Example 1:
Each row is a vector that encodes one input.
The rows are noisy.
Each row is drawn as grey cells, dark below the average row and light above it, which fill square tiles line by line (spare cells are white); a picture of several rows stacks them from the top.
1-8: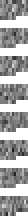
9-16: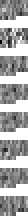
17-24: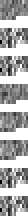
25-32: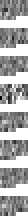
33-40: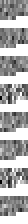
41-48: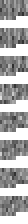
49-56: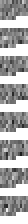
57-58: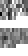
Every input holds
either a fixed value, or a point on each of two 3-point lines and a true/false value.
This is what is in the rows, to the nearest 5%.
About 15% of them hold a fixed value. The rest hold a point on each of two 3-point lines and a true/false value.
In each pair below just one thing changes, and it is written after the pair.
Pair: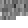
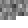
the true/false value
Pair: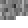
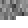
the true/false value
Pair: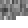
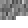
the place on one of the two 3-point lines
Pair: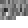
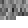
the true/false value
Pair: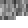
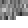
the true/false value
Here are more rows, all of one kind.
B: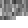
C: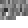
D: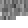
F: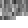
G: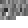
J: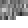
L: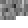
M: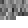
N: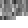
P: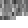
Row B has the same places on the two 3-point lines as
F, N and P.
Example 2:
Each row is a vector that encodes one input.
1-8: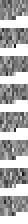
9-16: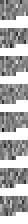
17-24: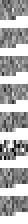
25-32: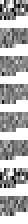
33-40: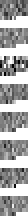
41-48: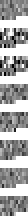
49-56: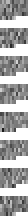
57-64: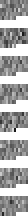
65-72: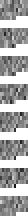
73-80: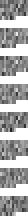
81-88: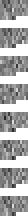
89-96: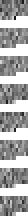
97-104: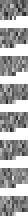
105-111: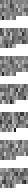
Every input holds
a list of up to two points on a 7-point line.
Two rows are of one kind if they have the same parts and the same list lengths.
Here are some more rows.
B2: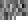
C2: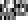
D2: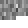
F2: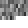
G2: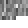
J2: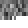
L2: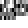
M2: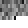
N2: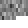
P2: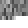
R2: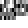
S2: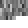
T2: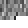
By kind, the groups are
B2, F2, J2, P2, S2
C2, L2, R2
D2, G2, M2, N2, T2

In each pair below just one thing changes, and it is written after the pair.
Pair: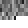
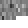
the place on the 7-point line in item 1 of the list
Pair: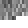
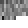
the place on the 7-point line in item 1 of the list
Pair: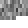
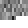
the place on the 7-point line in item 1 of the list
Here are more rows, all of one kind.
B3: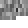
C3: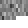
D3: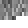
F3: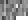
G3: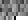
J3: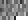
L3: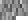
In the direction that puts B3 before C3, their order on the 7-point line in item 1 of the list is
D3, L3, B3, C3, F3, J3, G3.
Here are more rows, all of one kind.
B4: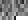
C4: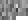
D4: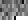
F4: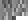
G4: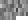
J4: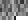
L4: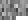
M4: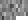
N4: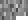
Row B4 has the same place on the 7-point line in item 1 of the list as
D4 and J4.
